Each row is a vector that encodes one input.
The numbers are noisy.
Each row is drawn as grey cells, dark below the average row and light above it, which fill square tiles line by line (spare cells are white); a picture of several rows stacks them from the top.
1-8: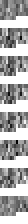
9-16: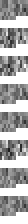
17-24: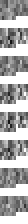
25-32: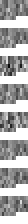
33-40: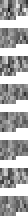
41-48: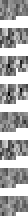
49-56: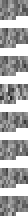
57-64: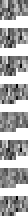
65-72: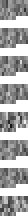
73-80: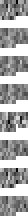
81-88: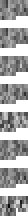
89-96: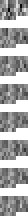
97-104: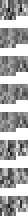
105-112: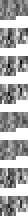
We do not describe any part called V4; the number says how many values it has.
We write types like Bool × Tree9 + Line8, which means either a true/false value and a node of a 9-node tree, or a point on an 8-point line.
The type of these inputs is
Label5 × Label5 + Unit + V4 × V4.
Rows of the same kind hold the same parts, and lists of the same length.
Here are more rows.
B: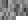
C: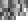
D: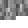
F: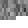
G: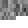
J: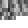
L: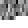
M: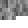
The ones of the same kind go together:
B, D, F, G, M
C, J
L

